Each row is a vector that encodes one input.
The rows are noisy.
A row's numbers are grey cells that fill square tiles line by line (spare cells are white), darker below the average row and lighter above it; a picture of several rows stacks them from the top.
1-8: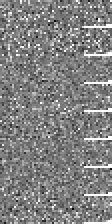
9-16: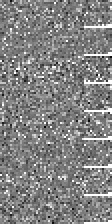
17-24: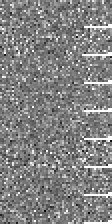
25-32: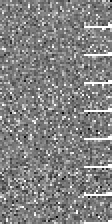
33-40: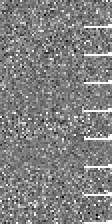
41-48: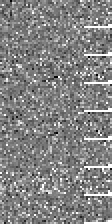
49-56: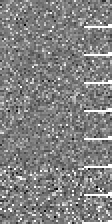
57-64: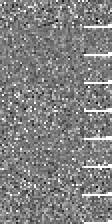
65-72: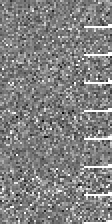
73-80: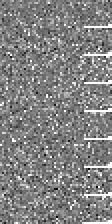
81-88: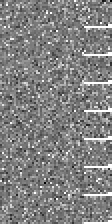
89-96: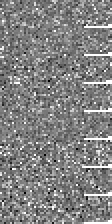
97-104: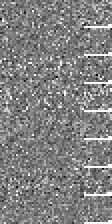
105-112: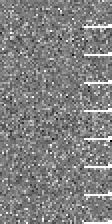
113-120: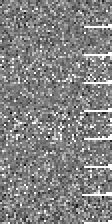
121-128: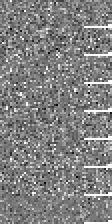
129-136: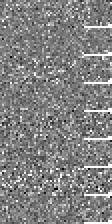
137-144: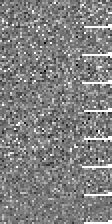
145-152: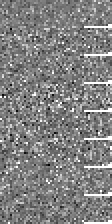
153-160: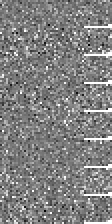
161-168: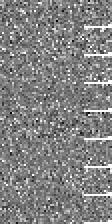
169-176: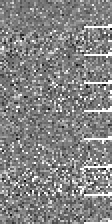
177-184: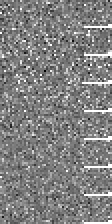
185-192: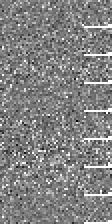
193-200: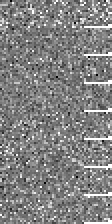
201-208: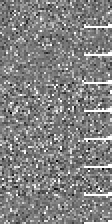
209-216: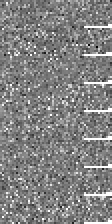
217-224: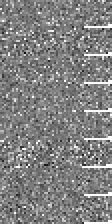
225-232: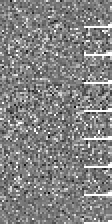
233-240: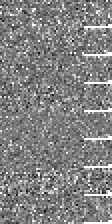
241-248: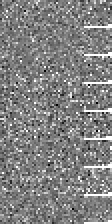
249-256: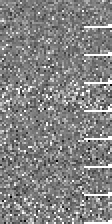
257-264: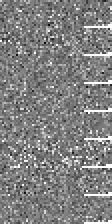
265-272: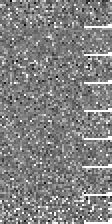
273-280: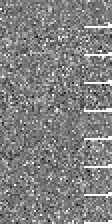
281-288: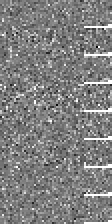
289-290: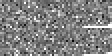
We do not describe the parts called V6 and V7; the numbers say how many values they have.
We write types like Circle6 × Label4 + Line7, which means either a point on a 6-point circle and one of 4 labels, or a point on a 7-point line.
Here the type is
(Circle18 + Unit) × V6 + Tree9 × V7.
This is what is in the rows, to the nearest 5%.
About 25% of them hold a node of a 9-node tree and a value of V7. The rest hold a value of V6, together with either a point on an 18-point circle, or a fixed value.
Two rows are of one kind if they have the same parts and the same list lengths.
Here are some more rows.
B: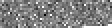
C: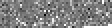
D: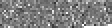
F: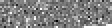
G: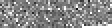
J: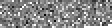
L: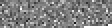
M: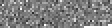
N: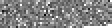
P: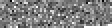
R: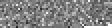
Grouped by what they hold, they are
B, C, J, N
D, G, L, M, R
F, P

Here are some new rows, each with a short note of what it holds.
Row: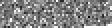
a node of a 9-node tree and a value of V7
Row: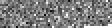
a value of V6
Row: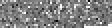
a node of a 9-node tree and a value of V7
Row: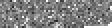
a node of a 9-node tree and a value of V7
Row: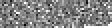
a node of a 9-node tree and a value of V7
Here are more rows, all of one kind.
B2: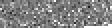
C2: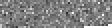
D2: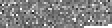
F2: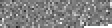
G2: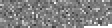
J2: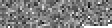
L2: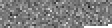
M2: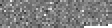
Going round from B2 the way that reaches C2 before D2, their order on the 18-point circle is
B2, L2, M2, G2, J2, C2, D2, F2.
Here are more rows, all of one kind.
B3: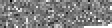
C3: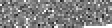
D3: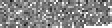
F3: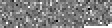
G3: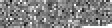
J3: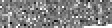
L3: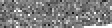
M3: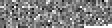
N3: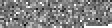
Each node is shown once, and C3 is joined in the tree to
B3, D3 and J3.
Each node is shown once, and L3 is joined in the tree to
D3.
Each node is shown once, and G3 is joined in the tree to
J3.
